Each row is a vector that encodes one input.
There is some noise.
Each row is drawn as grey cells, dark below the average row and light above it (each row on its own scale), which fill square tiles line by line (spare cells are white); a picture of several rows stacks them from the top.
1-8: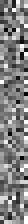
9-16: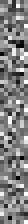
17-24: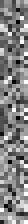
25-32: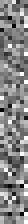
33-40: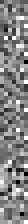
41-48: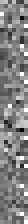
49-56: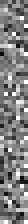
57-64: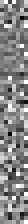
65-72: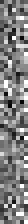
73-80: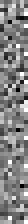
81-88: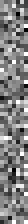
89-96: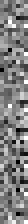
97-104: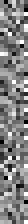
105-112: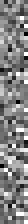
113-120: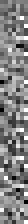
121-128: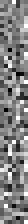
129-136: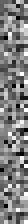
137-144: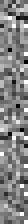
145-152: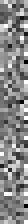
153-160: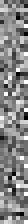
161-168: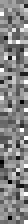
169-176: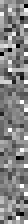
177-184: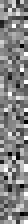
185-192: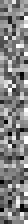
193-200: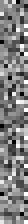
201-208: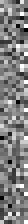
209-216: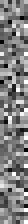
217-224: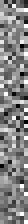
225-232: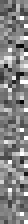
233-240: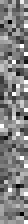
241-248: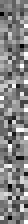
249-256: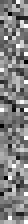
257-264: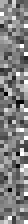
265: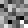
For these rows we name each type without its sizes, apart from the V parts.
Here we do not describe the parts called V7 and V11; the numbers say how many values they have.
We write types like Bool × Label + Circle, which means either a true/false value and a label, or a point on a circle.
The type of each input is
Label × (Line + V7) + V11.
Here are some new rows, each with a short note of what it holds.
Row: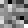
a label and a point on a line
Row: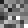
a value of V11
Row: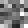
a label and a value of V7
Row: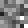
a value of V11
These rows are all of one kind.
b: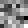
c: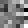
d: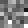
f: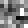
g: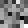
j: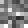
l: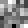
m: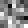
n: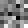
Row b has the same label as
c and g.
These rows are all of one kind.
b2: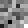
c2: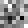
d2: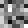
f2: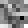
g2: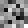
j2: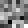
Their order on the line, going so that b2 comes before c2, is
f2, g2, d2, b2, c2, j2.
